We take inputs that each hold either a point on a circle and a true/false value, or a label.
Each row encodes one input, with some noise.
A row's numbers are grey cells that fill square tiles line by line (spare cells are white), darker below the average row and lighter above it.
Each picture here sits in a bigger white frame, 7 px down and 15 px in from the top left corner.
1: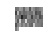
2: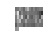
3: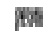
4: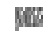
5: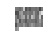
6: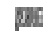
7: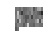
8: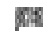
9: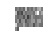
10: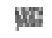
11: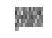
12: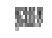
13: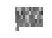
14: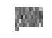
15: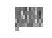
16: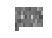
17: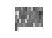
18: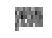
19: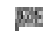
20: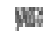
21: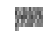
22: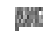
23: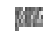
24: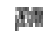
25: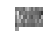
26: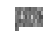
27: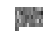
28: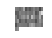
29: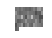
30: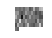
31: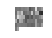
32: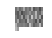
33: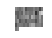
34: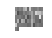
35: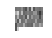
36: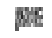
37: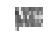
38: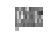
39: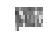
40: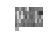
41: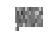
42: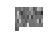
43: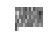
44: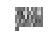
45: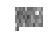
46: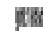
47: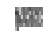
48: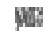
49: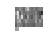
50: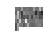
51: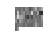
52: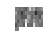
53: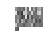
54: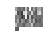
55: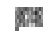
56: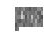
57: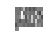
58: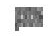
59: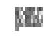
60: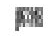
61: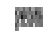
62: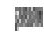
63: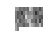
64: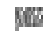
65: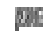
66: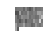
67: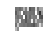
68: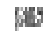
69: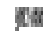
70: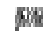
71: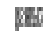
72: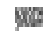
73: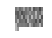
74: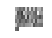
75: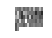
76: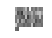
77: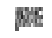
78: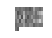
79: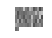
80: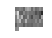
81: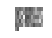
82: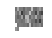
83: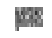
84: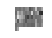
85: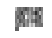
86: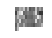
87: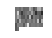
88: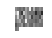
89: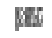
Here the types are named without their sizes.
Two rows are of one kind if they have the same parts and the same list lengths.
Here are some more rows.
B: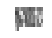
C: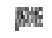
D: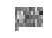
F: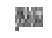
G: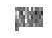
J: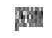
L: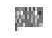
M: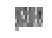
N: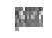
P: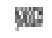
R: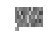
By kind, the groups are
B, C, F, N, P, R
D, G, J, L, M

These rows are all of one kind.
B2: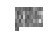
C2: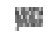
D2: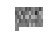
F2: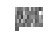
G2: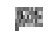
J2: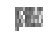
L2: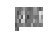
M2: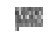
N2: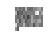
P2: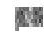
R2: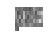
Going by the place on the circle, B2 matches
G2, J2, N2 and R2.
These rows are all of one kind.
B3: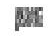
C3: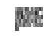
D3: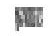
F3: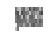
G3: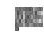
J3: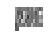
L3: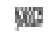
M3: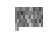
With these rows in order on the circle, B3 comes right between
C3 and J3.
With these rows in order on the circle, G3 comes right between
D3 and J3.
